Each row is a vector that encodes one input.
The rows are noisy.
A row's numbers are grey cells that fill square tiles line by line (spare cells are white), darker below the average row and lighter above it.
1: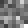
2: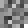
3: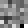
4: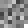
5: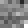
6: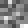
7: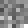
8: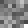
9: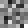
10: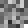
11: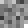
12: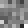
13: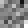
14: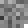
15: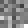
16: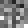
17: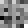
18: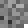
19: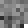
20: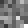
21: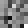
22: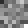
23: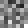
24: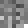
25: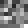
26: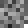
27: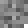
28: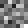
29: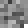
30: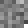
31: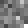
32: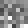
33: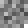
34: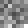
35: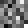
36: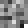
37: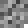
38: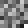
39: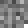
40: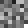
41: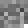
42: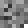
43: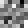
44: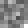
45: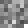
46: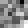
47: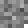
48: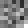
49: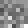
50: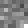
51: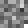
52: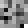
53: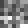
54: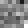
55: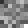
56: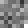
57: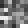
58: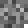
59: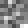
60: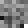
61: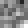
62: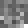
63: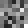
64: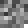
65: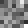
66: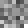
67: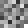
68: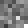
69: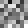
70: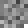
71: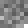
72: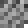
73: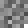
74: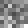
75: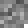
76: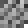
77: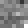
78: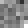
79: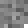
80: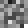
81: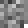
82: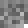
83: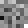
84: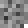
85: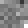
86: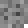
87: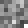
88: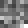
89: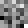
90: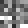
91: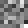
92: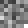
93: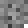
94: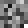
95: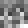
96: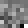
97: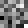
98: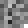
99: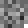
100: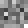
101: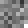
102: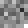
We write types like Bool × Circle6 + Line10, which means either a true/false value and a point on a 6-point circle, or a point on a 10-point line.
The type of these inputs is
Line14.
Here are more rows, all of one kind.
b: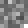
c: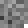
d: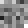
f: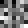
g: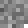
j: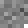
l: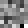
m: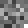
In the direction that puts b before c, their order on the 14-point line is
f, g, j, b, d, m, c, l.
